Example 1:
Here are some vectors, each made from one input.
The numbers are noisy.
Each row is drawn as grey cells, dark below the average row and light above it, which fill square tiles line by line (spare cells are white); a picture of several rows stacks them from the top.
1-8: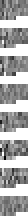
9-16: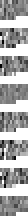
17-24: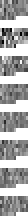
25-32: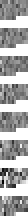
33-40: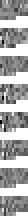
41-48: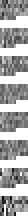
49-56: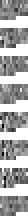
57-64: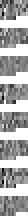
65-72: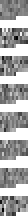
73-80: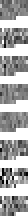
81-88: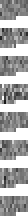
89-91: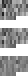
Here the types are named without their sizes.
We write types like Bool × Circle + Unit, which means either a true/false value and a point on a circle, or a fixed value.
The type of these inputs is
Line.
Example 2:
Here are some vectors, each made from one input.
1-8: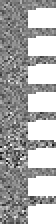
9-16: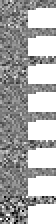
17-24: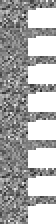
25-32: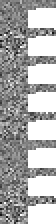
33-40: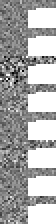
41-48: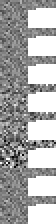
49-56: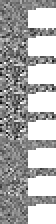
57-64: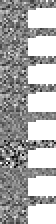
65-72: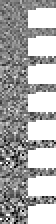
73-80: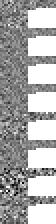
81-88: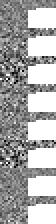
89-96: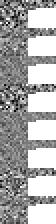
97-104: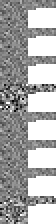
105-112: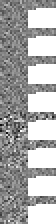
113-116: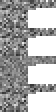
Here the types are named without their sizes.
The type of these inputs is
Line.
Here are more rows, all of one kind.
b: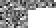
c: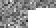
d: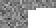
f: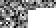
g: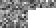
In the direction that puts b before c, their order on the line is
f, b, c, d, g.
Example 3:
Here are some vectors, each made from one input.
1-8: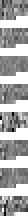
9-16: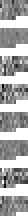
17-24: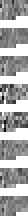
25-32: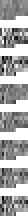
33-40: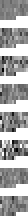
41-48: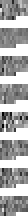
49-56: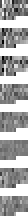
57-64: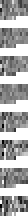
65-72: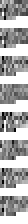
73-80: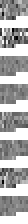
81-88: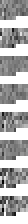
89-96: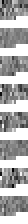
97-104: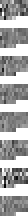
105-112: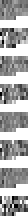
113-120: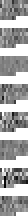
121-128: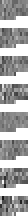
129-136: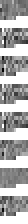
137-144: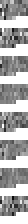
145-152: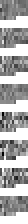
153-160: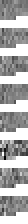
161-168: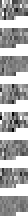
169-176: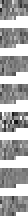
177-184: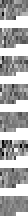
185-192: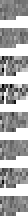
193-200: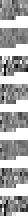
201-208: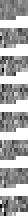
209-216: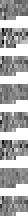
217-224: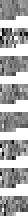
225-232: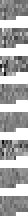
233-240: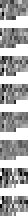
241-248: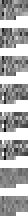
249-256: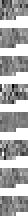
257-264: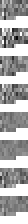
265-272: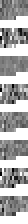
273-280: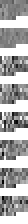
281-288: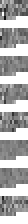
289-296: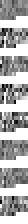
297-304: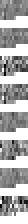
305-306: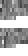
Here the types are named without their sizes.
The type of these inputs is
Label.
